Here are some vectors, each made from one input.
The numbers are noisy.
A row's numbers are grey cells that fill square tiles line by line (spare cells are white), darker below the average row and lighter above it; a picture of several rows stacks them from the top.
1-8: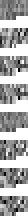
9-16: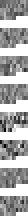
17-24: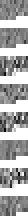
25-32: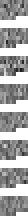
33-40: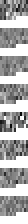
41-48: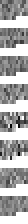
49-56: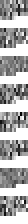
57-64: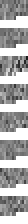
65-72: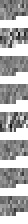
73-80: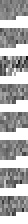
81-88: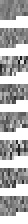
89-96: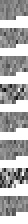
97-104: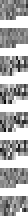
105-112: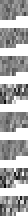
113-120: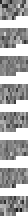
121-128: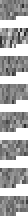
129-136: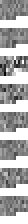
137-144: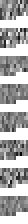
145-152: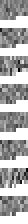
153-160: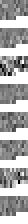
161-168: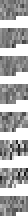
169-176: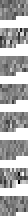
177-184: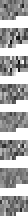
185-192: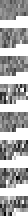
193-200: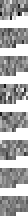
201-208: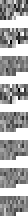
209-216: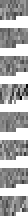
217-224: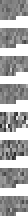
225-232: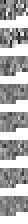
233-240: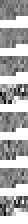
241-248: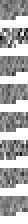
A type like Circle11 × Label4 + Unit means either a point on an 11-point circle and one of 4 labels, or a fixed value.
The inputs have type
Line7 × Line10 × Line10 × Line10 × Line10 + Tree10.
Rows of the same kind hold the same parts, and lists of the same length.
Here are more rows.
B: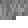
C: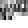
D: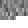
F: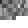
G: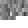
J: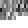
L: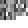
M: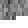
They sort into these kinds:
B, D, F, G, M
C, J, L

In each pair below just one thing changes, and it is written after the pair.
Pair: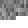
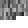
the place on one of the four 10-point lines
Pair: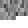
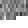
the place on one of the four 10-point lines
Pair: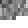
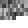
the place on the 7-point line
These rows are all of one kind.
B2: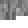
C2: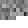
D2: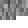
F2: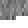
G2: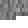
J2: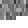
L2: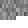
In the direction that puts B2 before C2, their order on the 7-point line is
G2, B2, J2, F2, L2, C2, D2.
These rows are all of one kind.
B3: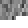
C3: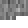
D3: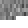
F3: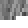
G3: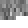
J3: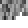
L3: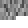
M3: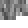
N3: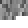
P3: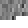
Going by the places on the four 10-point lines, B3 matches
D3 and P3.
